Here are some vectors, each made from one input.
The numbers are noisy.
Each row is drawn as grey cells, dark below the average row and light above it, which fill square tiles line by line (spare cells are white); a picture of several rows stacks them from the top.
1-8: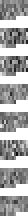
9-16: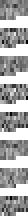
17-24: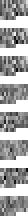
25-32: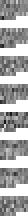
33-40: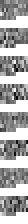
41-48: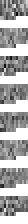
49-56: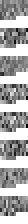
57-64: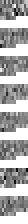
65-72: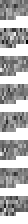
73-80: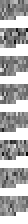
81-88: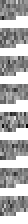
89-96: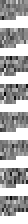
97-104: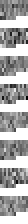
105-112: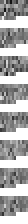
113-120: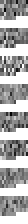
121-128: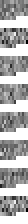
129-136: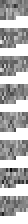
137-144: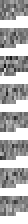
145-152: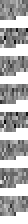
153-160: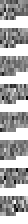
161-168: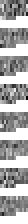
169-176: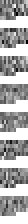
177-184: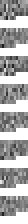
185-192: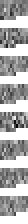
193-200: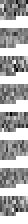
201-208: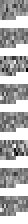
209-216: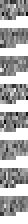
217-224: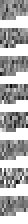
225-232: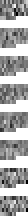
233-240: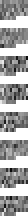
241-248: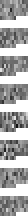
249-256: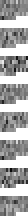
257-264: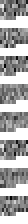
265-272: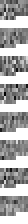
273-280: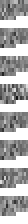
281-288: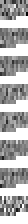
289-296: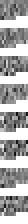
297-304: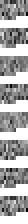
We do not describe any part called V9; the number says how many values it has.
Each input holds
either a fixed value, or a node of an 11-node tree, or three true/false values and a value of V9.
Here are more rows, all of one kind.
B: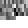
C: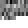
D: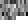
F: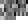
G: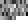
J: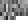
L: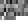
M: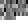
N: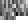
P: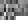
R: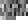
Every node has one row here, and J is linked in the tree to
N and P.
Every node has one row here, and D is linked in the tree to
C and G.
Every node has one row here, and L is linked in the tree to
C, M and P.
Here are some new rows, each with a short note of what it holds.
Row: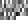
a fixed value
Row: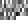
a fixed value
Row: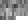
three true/false values and a value of V9
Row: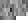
three true/false values and a value of V9
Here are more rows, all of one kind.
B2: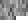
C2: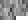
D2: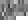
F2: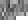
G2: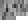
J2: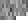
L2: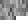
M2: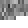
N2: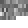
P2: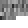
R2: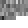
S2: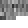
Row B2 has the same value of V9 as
C2, J2 and L2.
